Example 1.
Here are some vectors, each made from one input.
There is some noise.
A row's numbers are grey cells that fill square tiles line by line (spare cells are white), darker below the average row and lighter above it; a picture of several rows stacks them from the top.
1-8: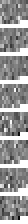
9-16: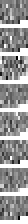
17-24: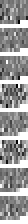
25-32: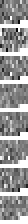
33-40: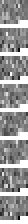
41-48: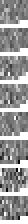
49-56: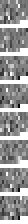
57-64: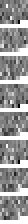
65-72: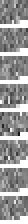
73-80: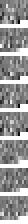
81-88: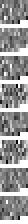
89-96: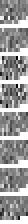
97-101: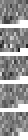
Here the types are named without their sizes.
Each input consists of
a list of points on a line.
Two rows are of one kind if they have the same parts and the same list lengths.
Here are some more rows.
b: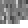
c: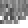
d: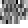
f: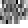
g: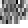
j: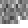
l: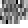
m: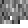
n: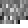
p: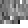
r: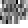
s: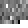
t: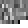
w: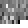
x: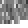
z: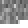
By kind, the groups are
b, c, j, x, z
d, f, g, l, r
m, n, p, s, t, w

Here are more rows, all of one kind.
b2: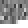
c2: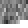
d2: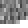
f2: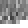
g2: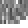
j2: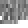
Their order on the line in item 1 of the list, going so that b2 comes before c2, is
f2, j2, b2, d2, g2, c2.
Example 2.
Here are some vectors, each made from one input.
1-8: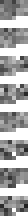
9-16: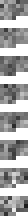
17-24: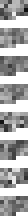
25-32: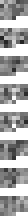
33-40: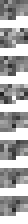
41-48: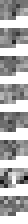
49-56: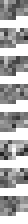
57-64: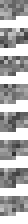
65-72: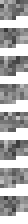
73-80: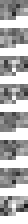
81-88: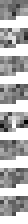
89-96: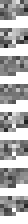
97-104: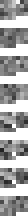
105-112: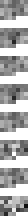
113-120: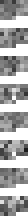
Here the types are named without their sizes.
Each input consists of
either a fixed value, or a node of a tree, or four true/false values.
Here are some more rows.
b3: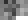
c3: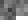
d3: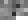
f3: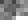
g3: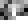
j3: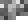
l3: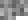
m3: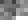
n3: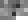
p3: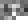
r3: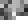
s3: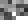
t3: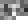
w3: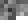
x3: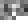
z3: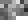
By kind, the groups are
b3, c3, d3, f3, l3, m3, n3, w3
g3, j3, r3, s3, z3
p3, t3, x3

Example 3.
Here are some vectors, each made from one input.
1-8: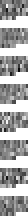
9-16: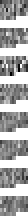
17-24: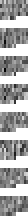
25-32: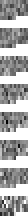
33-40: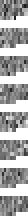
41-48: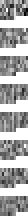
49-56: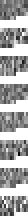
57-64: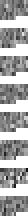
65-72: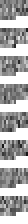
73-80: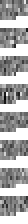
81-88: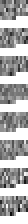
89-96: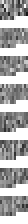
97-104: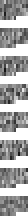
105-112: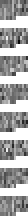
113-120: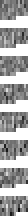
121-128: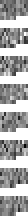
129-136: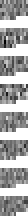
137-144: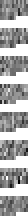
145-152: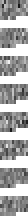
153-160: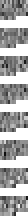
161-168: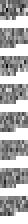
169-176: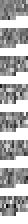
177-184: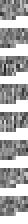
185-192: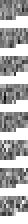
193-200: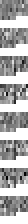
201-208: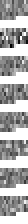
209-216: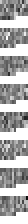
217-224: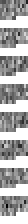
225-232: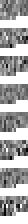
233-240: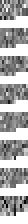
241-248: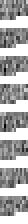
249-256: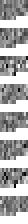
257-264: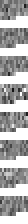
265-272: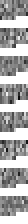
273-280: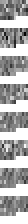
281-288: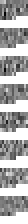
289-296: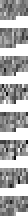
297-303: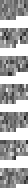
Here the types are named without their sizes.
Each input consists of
either a point on a line, or a node of a tree.
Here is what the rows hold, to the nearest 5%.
About 35% of them hold a point on a line. The rest hold a node of a tree.
